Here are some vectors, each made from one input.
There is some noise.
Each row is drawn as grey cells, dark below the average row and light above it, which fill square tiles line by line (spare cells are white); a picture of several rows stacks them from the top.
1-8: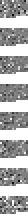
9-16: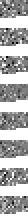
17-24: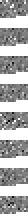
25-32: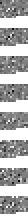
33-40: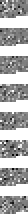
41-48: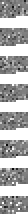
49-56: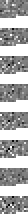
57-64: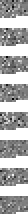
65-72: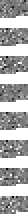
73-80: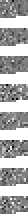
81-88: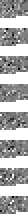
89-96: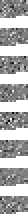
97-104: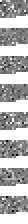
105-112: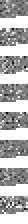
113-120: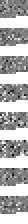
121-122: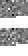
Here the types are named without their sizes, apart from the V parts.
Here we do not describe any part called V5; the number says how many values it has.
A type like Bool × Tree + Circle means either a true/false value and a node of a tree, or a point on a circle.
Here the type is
Bool × ((Circle + Unit) × V5 + Line).
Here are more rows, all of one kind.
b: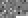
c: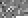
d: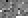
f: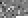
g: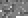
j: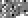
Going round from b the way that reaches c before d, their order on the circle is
b, j, f, c, g, d.
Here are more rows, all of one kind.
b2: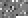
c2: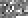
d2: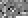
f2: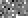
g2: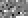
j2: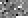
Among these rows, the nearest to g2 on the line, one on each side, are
f2 and j2.
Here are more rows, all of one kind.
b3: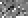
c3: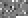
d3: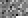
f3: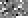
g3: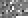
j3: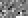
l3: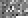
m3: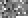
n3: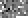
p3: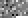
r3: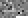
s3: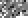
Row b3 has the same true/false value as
j3, r3 and s3.
